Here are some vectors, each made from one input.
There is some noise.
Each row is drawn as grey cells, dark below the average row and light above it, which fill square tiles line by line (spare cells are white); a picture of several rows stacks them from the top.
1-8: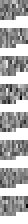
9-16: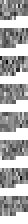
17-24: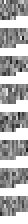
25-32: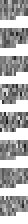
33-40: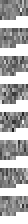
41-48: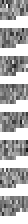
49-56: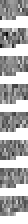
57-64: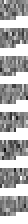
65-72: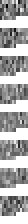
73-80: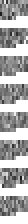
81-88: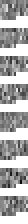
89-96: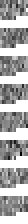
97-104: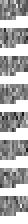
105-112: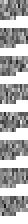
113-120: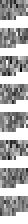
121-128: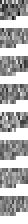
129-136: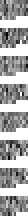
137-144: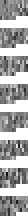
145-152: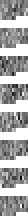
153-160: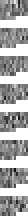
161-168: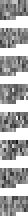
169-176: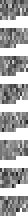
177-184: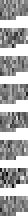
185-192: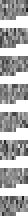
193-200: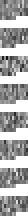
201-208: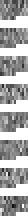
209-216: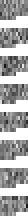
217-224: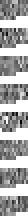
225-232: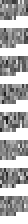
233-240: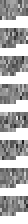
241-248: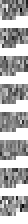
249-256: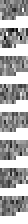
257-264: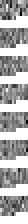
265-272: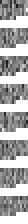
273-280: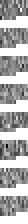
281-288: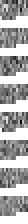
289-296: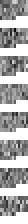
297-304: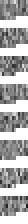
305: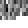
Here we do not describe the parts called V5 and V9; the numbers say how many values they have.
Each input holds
a node of a 7-node tree and a value of V5, together with either three true/false values, or a value of V9.
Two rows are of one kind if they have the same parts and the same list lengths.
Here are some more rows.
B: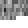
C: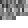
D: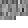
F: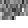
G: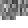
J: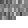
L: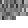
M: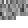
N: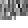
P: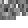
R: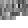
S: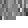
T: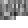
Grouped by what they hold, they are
B, F, G, L, N, P, R
C, D, J, M, S, T

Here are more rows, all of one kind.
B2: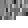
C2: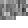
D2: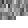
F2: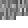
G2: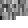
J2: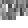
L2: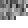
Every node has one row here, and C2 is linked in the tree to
G2.
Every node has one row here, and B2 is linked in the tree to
F2.
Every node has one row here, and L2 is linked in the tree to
D2 and J2.
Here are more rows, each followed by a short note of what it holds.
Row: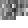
a node of a 7-node tree, three true/false values and a value of V5
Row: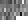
a node of a 7-node tree, three true/false values and a value of V5
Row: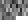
a node of a 7-node tree, a value of V5 and a value of V9
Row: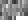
a node of a 7-node tree, three true/false values and a value of V5
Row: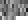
a node of a 7-node tree, a value of V5 and a value of V9
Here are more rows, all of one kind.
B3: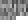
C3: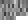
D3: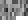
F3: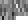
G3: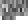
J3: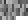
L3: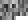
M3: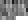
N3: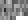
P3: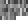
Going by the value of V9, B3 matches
C3, G3 and J3.
